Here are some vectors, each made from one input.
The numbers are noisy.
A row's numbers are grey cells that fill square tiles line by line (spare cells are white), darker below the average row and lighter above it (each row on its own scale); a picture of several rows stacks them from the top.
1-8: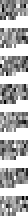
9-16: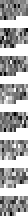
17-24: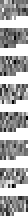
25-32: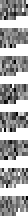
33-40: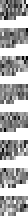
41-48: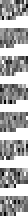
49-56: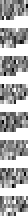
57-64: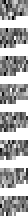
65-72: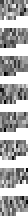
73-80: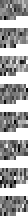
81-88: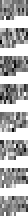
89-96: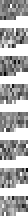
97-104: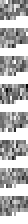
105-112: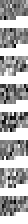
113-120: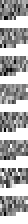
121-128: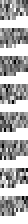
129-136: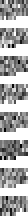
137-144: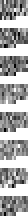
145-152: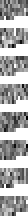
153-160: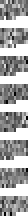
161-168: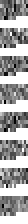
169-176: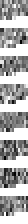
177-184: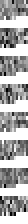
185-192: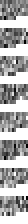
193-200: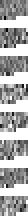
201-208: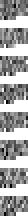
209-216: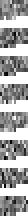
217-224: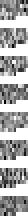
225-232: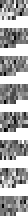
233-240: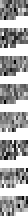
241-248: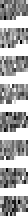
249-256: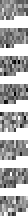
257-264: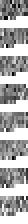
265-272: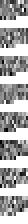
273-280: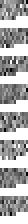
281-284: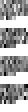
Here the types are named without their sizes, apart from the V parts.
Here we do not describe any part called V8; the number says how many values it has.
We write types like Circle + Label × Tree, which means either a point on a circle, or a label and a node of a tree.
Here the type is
(Bool × Line + Circle) × (Tree + V8).
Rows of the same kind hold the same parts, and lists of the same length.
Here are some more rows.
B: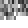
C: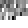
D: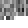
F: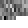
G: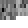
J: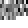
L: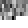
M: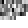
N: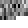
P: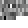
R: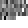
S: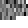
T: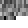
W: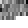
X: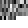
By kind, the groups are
B, L, W
C, D, J, M
F, N, R, S
G, P, T, X

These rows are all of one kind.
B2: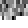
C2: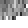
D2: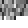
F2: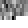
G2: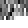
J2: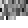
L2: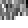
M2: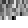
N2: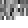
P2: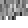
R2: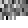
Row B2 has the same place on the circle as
C2, F2, M2 and P2.
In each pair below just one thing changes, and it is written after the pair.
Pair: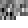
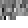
the place on the line
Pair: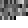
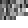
the node of the tree
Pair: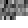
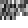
the place on the line
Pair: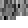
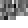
the place on the line
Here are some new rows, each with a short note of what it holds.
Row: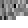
a point on a line, a true/false value and a value of V8
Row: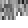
a point on a circle and a node of a tree
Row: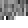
a point on a circle and a node of a tree
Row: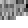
a point on a circle and a value of V8
